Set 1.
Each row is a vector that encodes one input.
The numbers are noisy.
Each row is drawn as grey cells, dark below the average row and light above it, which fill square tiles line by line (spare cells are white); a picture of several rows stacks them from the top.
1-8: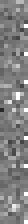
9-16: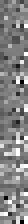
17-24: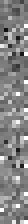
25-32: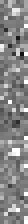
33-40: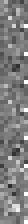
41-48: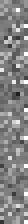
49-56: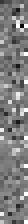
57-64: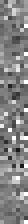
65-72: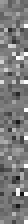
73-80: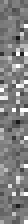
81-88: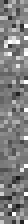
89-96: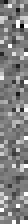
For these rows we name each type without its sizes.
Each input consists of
a point on a circle and a true/false value.
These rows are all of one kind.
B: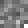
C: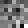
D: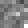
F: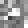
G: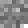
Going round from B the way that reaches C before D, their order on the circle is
B, C, D, F, G.
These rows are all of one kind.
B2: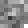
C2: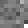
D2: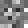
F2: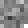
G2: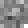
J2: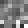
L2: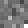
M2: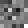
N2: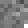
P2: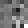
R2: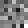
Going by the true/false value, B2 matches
C2, F2, G2 and J2.
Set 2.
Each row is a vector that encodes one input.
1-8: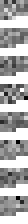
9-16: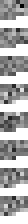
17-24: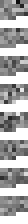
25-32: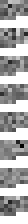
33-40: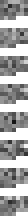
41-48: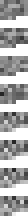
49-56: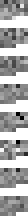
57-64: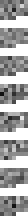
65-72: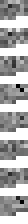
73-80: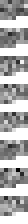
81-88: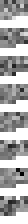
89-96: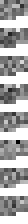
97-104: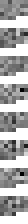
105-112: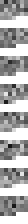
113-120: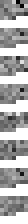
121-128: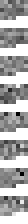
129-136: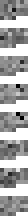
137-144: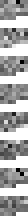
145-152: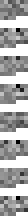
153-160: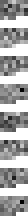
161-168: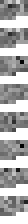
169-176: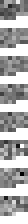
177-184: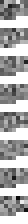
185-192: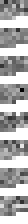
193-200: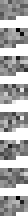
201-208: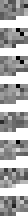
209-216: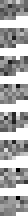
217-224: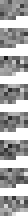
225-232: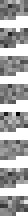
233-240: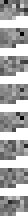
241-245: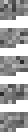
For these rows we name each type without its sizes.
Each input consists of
either a point on a circle, or three true/false values.
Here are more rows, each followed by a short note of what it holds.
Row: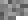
a point on a circle
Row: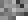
a point on a circle
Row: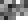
three true/false values
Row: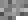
a point on a circle
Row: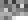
three true/false values
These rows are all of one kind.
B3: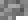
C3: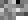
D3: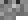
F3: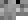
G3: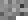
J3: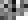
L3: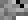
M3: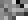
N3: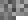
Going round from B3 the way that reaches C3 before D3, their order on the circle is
B3, J3, N3, G3, M3, L3, C3, F3, D3.
